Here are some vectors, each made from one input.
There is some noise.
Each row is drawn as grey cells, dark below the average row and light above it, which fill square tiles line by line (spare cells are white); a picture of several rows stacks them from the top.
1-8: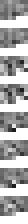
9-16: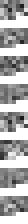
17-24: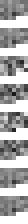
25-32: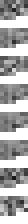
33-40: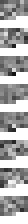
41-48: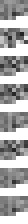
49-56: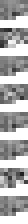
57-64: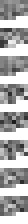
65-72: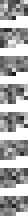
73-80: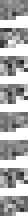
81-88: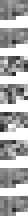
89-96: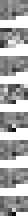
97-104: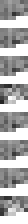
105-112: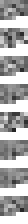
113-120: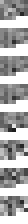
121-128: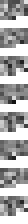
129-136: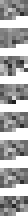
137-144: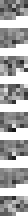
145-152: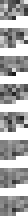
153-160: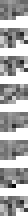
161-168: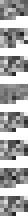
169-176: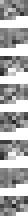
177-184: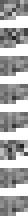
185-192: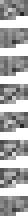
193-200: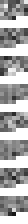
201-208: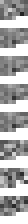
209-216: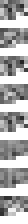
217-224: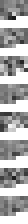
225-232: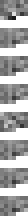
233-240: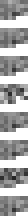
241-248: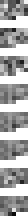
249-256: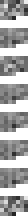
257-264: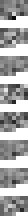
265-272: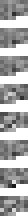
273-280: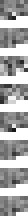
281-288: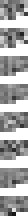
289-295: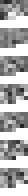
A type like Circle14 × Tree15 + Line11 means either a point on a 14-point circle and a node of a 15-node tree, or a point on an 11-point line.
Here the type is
Label9.
